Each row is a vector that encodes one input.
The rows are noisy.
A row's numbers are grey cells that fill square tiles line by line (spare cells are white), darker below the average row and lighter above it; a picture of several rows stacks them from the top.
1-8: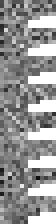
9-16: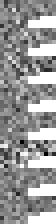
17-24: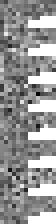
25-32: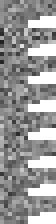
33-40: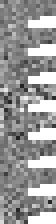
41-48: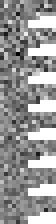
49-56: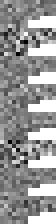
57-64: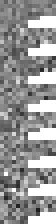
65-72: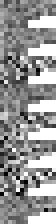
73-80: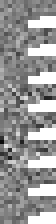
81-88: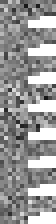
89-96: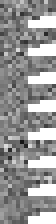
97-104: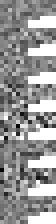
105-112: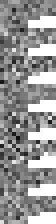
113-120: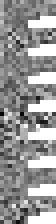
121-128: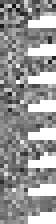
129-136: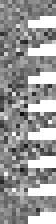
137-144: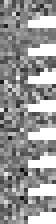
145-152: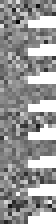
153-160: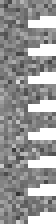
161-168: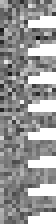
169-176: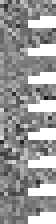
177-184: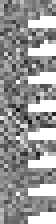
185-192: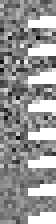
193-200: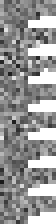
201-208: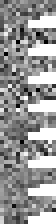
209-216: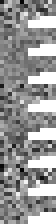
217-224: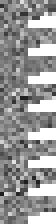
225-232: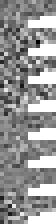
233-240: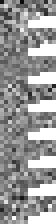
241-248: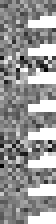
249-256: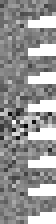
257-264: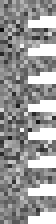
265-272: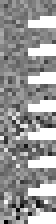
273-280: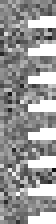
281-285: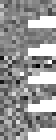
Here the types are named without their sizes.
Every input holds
either a point on each of two circles and a true/false value, or a point on a line.
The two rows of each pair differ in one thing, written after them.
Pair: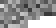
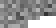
the place on one of the two circles
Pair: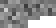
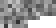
the true/false value
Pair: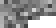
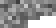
the place on one of the two circles
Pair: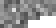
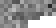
the true/false value
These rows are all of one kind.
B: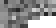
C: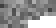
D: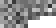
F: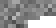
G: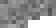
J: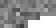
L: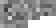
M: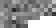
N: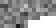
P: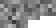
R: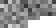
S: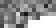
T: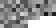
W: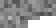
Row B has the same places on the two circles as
F, M and N.
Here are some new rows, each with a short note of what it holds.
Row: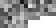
a point on a line
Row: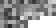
a point on a line
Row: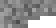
a point on each of two circles and a true/false value
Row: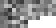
a point on a line
